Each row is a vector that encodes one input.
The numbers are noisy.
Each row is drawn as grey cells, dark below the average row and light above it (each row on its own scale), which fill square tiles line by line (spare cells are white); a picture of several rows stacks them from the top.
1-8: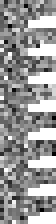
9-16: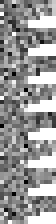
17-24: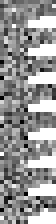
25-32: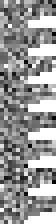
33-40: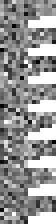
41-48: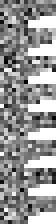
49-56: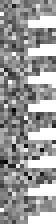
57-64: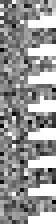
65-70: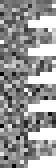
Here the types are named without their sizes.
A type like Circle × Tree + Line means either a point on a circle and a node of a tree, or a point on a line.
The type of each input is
Bool × Circle + Unit.
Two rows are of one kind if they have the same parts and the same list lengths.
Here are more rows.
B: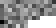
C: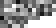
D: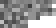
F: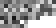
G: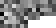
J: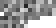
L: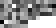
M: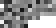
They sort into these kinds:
B
C, D, F, G, J, L, M

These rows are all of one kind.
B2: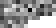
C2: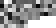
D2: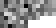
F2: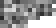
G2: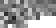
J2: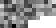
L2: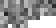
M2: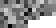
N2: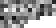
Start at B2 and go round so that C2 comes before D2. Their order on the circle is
B2, N2, G2, C2, F2, J2, M2, L2, D2.
